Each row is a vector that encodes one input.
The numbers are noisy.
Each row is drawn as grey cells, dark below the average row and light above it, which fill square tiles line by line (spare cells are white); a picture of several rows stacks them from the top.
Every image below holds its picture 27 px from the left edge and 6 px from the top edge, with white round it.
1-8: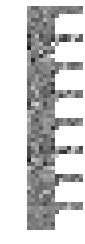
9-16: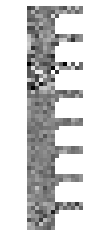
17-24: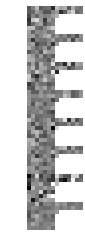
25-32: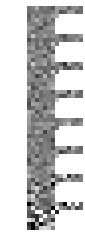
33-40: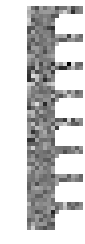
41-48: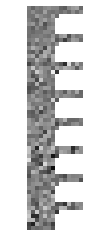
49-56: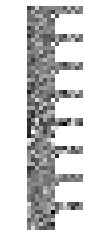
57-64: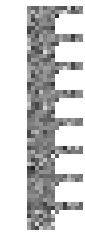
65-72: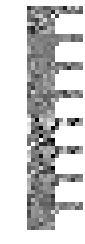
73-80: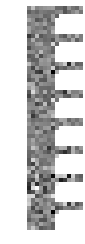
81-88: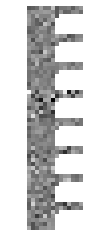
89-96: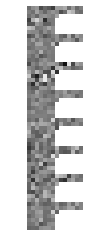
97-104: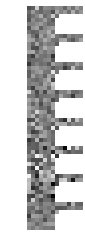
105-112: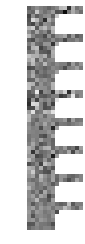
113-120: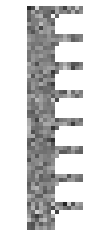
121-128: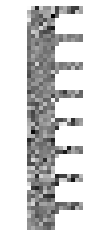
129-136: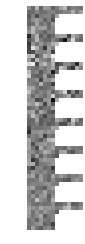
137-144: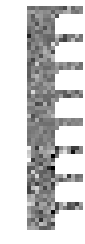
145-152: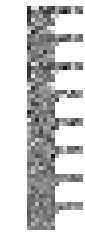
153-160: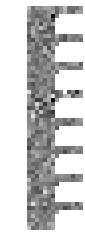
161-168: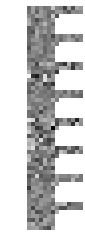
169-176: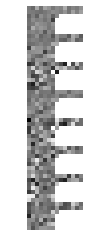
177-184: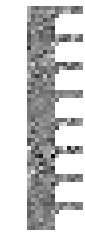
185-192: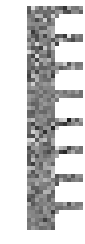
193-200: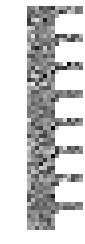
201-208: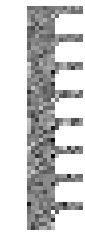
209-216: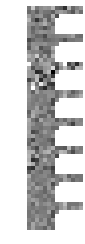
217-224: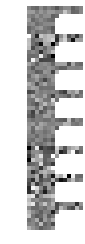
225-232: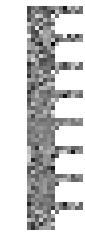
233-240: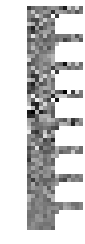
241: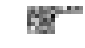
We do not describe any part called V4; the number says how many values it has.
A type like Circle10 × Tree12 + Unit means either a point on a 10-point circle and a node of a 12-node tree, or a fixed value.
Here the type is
Bool × V4 + Tree10 + Unit.
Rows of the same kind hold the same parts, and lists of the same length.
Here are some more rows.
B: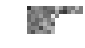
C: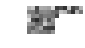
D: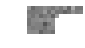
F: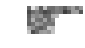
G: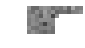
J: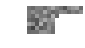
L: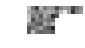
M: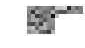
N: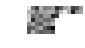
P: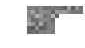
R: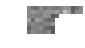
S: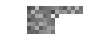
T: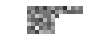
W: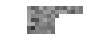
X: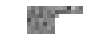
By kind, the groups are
B, C, F, M
D, G, J, L, N, P, R, S, W, X
T

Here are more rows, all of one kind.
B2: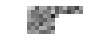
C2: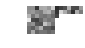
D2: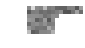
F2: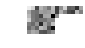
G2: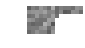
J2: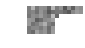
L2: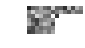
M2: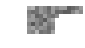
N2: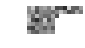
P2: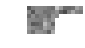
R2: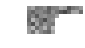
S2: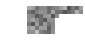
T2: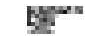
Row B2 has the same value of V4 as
D2, F2 and N2.
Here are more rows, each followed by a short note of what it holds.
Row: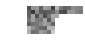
a true/false value and a value of V4
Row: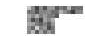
a fixed value
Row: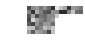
a true/false value and a value of V4
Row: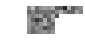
a true/false value and a value of V4
